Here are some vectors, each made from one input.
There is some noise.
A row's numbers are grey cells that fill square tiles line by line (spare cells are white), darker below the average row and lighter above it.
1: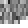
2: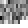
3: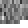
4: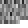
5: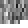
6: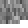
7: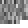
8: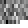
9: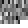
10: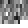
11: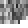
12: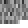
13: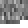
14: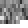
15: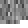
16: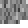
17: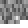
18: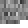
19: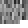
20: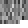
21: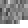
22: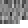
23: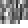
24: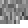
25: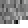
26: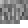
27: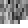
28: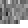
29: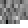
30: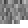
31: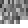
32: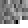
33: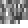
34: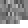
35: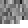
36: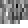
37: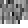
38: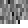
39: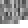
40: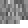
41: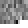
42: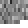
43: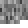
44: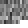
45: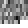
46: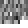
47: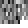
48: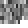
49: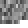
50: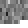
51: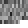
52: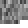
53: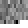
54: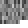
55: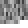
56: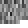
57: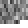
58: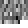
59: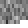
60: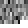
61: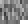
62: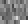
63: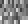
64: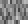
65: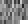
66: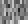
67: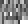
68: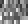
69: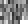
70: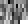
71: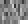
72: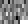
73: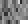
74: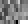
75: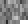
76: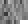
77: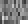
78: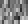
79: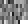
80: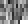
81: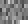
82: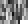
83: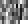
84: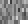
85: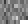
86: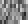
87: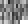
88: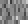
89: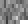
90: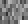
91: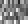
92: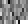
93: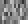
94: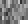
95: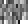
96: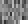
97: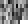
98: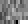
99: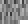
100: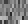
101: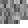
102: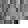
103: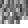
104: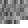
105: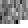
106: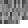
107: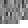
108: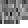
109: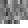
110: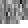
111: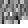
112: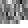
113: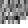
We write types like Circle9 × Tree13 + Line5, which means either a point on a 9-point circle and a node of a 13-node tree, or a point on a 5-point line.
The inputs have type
Line7 + Tree10.
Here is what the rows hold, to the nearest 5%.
About 35% of them hold a point on a 7-point line. The rest hold a node of a 10-node tree.
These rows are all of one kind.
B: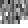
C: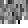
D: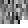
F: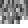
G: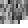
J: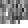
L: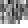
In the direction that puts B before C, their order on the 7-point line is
F, B, D, C, L, G, J.
